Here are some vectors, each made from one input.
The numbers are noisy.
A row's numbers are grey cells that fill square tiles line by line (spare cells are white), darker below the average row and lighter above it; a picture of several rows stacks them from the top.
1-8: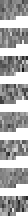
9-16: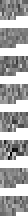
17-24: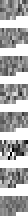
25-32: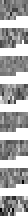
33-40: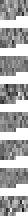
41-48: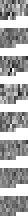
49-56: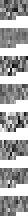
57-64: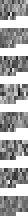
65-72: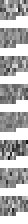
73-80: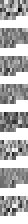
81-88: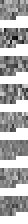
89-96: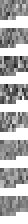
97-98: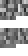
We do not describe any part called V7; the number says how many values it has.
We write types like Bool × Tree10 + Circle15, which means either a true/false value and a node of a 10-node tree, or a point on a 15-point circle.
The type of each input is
Label5 × (Line5 + V7).
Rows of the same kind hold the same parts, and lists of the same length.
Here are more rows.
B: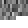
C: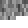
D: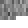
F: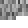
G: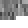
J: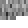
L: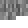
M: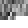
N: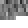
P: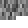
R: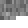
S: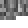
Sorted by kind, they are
B, C, D, G, L, M, P, S
F, J, N, R

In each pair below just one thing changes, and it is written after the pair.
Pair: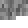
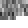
the value of V7
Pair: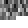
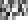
the label
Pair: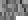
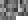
the label
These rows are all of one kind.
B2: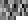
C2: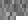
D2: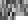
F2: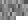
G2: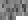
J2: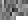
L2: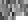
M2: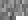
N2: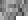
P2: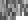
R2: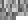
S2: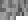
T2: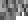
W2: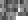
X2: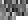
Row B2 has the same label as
J2, P2, T2 and W2.
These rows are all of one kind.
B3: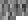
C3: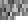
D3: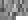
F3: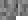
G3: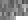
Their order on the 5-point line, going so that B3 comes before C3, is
B3, F3, G3, C3, D3.
